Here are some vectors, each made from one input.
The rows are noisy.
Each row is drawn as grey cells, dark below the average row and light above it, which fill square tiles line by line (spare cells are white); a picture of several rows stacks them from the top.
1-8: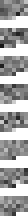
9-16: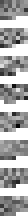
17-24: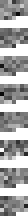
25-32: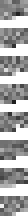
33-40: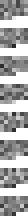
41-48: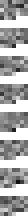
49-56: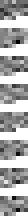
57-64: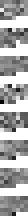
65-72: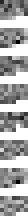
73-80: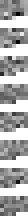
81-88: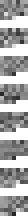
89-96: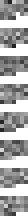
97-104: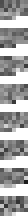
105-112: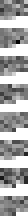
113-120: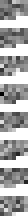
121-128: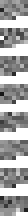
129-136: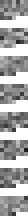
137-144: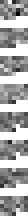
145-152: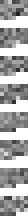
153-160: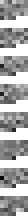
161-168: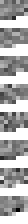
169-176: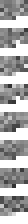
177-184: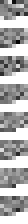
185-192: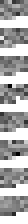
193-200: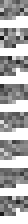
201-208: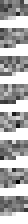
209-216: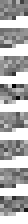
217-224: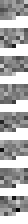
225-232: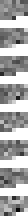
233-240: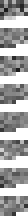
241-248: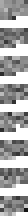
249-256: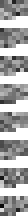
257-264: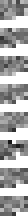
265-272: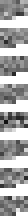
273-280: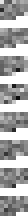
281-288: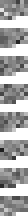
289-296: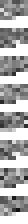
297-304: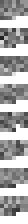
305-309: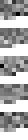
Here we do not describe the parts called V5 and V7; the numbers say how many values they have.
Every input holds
a point on a 9-point line, together with either a true/false value and a value of V5, or a value of V7.
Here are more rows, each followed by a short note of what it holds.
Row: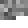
a point on a 9-point line and a value of V7
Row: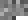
a point on a 9-point line and a value of V7
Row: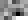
a point on a 9-point line, a true/false value and a value of V5
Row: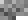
a point on a 9-point line and a value of V7
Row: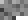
a point on a 9-point line and a value of V7
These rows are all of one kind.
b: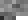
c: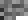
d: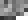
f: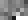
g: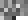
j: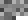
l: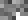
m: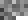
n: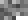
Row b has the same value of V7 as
c, d and m.
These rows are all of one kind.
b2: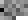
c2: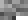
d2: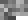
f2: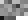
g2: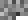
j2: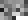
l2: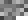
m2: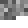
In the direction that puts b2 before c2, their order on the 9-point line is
b2, f2, c2, g2, m2, d2, l2, j2.
